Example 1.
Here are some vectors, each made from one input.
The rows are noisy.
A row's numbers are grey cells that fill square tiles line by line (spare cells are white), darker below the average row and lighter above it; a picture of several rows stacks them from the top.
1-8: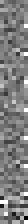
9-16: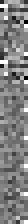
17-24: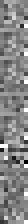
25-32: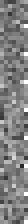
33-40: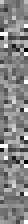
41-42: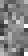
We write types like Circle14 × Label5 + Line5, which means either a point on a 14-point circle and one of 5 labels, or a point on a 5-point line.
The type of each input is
List2(Line5).
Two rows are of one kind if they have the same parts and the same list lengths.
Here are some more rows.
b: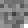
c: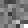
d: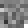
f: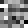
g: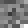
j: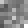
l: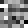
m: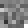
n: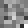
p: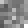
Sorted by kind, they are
b, c, d, g, m
f, l
j, n, p

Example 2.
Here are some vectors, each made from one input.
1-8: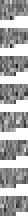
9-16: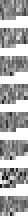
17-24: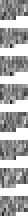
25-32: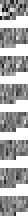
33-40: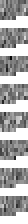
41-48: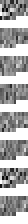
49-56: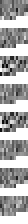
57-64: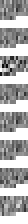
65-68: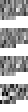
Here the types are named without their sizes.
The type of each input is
List(Line).
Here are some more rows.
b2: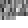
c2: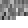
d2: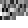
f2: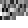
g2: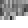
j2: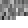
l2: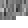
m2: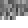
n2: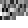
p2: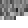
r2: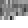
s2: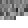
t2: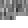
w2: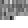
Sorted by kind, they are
b2, g2, m2, p2, r2, s2
c2, j2, l2, t2, w2
d2, f2, n2

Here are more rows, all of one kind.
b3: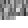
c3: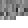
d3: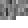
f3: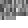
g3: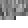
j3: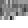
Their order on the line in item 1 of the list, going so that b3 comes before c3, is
b3, f3, g3, d3, c3, j3.
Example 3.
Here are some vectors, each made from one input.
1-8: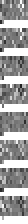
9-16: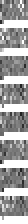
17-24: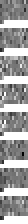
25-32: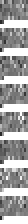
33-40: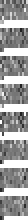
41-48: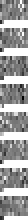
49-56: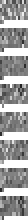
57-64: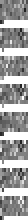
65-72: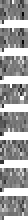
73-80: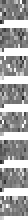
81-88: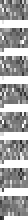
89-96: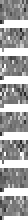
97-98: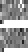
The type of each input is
Bool × Bool × Bool × (Line4 × Line4 + Unit).
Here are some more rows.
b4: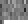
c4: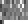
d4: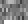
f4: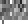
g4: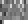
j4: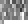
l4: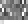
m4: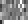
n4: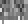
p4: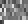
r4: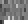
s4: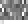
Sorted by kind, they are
b4, c4, g4, m4, r4
d4, f4, j4, l4, n4, p4, s4

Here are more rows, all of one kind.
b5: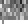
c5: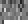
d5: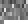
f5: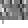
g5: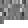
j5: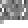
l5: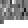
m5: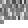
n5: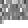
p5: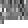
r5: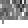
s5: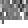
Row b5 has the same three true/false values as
f5, l5 and p5.
